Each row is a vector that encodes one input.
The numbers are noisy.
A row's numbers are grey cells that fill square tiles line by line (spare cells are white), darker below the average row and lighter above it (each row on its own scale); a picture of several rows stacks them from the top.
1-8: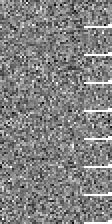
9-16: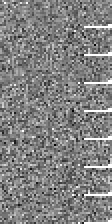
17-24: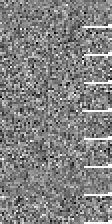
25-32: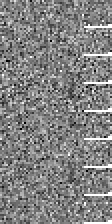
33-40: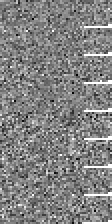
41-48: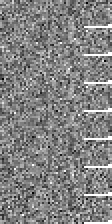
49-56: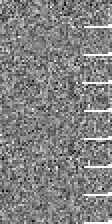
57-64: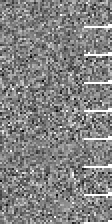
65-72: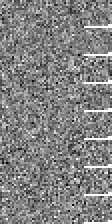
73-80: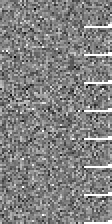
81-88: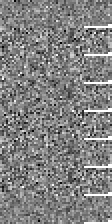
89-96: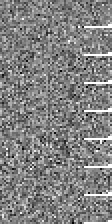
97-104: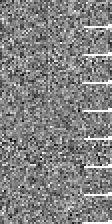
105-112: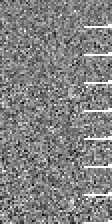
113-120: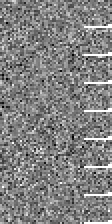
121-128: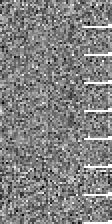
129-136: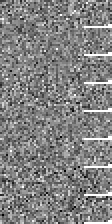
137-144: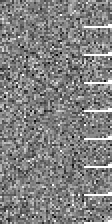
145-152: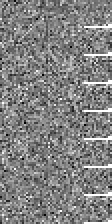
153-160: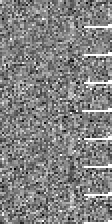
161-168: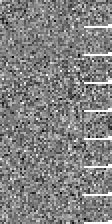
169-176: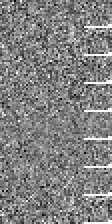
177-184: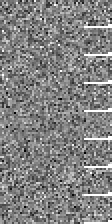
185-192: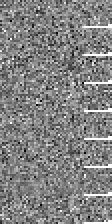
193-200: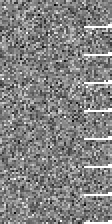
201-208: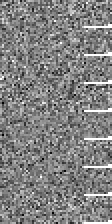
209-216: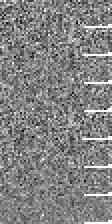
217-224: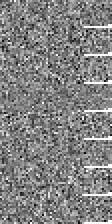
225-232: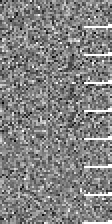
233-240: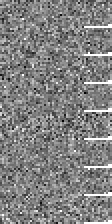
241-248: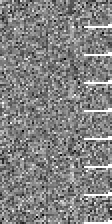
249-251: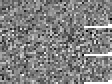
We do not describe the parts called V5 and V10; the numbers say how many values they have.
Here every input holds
three true/false values and a value of V5, together with either a point on a 6-point line and a value of V10, or a point on a 7-point line.
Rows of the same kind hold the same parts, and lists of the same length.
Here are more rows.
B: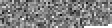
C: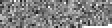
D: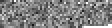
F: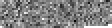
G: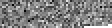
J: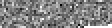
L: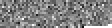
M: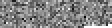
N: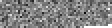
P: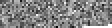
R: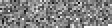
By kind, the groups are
B, C, D, G, N, P, R
F, J, L, M

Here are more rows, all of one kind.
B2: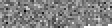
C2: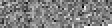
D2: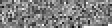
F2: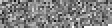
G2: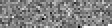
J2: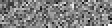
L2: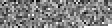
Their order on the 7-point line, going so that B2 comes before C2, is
D2, B2, J2, L2, F2, C2, G2.
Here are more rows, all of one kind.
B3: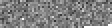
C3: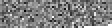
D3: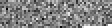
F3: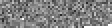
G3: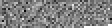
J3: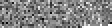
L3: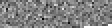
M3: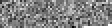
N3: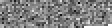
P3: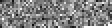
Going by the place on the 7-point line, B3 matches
L3, M3, N3 and P3.
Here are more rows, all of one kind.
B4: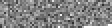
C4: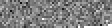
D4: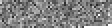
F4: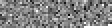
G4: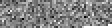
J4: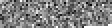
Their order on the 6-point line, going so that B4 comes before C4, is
D4, B4, J4, F4, G4, C4.
